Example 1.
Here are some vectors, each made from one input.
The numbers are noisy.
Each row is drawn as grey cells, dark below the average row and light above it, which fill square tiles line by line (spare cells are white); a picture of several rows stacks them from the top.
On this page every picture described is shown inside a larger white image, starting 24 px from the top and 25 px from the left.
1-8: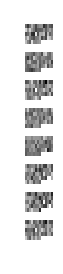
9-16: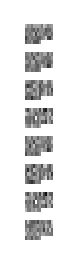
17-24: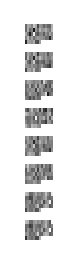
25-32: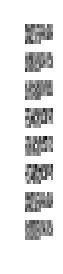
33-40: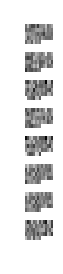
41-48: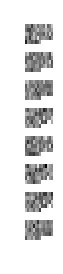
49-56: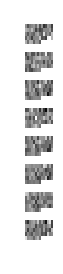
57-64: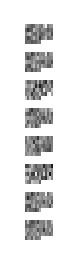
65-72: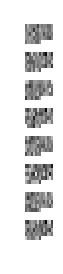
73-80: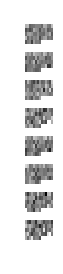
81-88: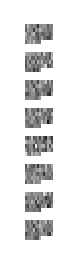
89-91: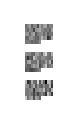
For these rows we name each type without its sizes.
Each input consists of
either a point on a circle, or three true/false values.
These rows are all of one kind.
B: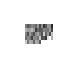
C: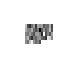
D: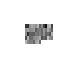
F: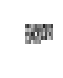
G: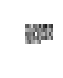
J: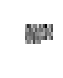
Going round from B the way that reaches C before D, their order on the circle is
B, C, F, G, J, D.
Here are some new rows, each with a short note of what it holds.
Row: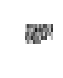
a point on a circle
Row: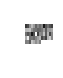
a point on a circle
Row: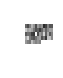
a point on a circle
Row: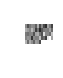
a point on a circle
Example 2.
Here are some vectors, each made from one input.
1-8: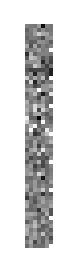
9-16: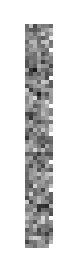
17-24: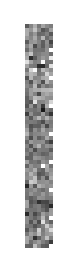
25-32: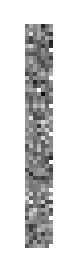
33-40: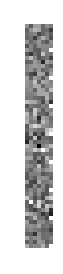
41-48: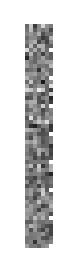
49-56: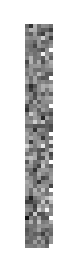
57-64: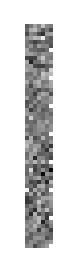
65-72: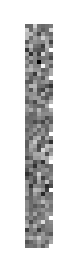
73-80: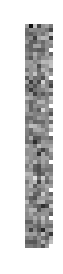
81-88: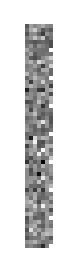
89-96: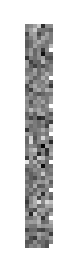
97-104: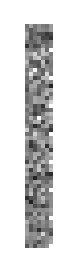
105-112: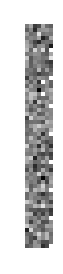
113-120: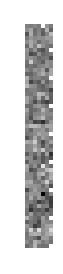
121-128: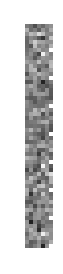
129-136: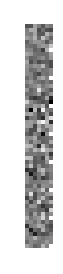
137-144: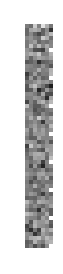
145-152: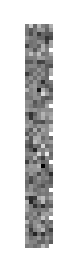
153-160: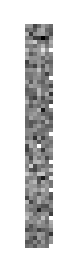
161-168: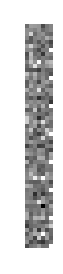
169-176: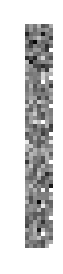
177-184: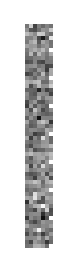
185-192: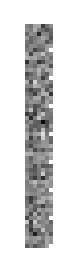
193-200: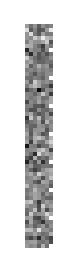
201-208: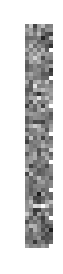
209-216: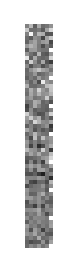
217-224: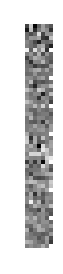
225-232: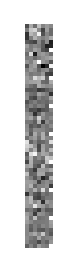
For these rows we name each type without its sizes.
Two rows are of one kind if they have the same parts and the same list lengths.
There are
2 kinds of row.
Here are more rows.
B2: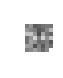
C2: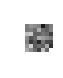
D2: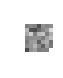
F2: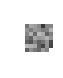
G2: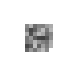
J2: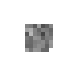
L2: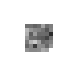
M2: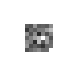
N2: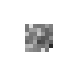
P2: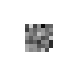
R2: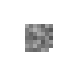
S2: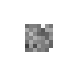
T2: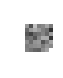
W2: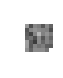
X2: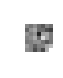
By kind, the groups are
B2, C2, D2, F2, J2, L2, N2, P2, R2, S2, T2, W2, X2
G2, M2

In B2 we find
a point on a line and three true/false values.
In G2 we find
a point on a line.
